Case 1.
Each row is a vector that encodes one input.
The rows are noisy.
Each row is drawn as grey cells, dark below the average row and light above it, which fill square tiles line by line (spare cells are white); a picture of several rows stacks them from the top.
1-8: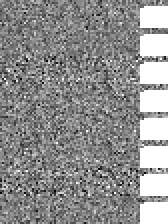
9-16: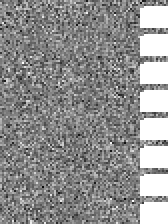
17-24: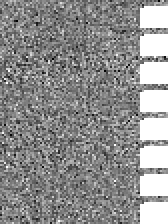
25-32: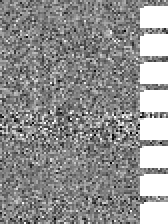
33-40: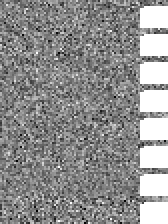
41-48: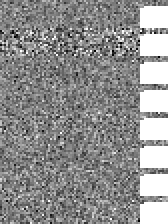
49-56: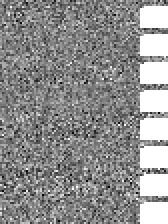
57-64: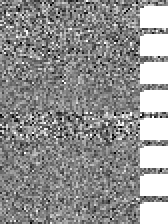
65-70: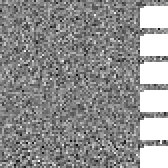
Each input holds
a list of up to two points on a 5-point line.
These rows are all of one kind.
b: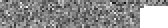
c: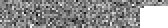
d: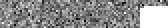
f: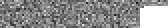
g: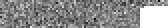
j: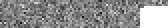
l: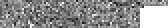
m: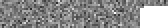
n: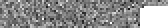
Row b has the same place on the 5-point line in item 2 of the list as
c, g and m.
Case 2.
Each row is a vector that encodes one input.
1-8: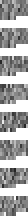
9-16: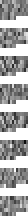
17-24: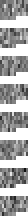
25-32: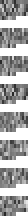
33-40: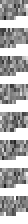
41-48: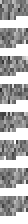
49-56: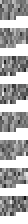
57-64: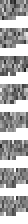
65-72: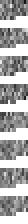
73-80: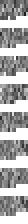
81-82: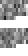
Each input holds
either a point on a 9-point circle, or a node of a 9-node tree.
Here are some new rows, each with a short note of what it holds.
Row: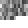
a point on a 9-point circle
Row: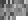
a node of a 9-node tree
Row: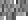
a node of a 9-node tree
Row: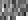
a point on a 9-point circle
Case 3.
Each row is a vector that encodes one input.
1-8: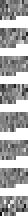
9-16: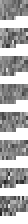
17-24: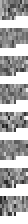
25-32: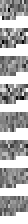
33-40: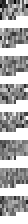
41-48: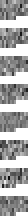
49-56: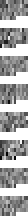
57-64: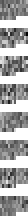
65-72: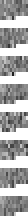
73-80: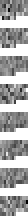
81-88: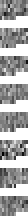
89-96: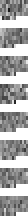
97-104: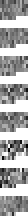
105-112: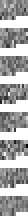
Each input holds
a point on a 9-point circle and a true/false value.
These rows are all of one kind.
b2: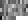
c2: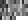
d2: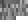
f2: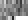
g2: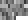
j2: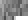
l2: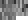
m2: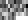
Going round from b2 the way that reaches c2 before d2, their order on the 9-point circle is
b2, f2, m2, c2, j2, l2, d2, g2.
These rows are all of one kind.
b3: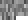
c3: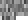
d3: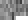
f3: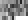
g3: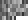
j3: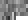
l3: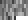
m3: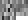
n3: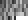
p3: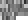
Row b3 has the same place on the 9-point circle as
c3, l3, n3 and p3.
